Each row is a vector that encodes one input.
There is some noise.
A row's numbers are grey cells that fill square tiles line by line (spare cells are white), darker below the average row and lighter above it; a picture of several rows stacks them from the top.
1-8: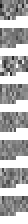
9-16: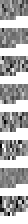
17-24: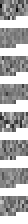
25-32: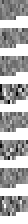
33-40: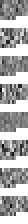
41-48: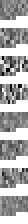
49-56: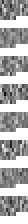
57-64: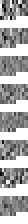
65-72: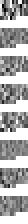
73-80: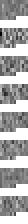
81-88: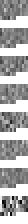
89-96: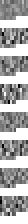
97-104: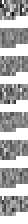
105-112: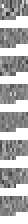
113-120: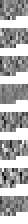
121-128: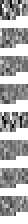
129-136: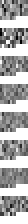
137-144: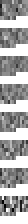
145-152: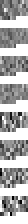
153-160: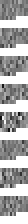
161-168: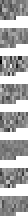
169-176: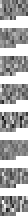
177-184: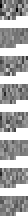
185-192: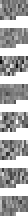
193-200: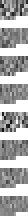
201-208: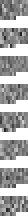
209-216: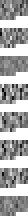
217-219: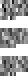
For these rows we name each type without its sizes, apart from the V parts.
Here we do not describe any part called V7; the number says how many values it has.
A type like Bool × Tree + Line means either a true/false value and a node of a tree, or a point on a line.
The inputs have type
List(Bool × V7).
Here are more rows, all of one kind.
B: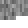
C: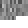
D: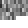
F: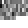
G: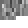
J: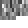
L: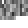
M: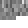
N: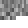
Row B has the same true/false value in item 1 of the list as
C, F and L.
